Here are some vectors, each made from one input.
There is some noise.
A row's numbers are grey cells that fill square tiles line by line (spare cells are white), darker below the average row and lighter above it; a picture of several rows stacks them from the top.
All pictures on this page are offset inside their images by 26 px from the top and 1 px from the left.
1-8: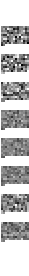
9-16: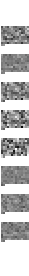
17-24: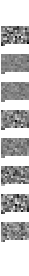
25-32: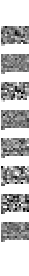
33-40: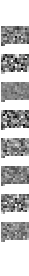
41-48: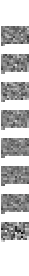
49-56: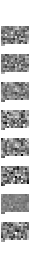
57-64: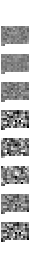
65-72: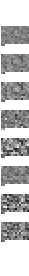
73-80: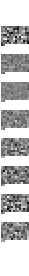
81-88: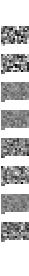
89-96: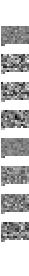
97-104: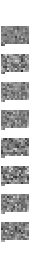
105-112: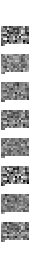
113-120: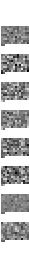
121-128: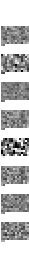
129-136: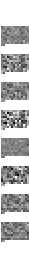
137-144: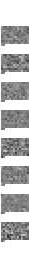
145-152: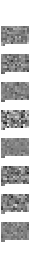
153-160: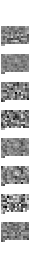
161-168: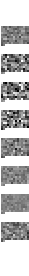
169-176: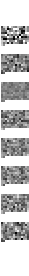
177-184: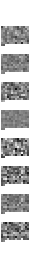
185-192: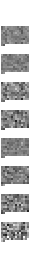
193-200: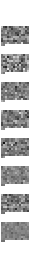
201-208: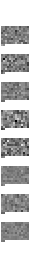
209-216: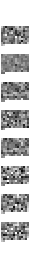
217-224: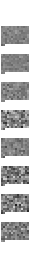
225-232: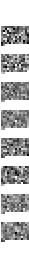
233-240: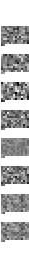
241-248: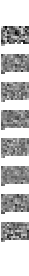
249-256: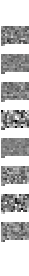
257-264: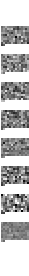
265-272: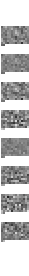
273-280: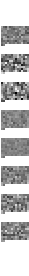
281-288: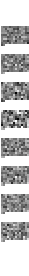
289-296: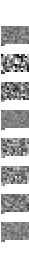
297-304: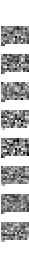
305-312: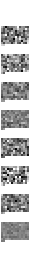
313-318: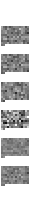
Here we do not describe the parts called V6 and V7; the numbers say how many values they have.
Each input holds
either a point on a 16-point circle, a value of V6 and a value of V7, or a node of a 9-node tree.
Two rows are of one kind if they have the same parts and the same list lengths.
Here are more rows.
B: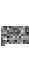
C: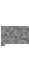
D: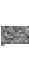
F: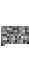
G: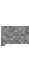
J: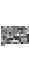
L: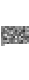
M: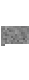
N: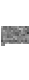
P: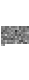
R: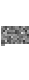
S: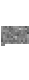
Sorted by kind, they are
B, C, F, G, M, N, S
D, J, L, P, R

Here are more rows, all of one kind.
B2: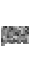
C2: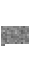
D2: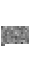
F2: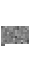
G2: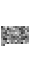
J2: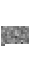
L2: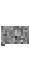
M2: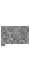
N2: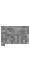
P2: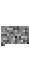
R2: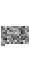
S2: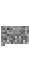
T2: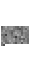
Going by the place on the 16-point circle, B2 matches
J2, M2, P2 and R2.
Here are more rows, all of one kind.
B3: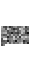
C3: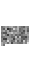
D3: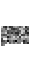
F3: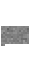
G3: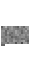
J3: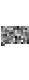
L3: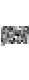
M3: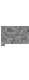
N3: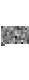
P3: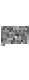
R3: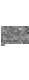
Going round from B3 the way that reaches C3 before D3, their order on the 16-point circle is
B3, J3, C3, P3, G3, L3, R3, M3, N3, D3, F3.
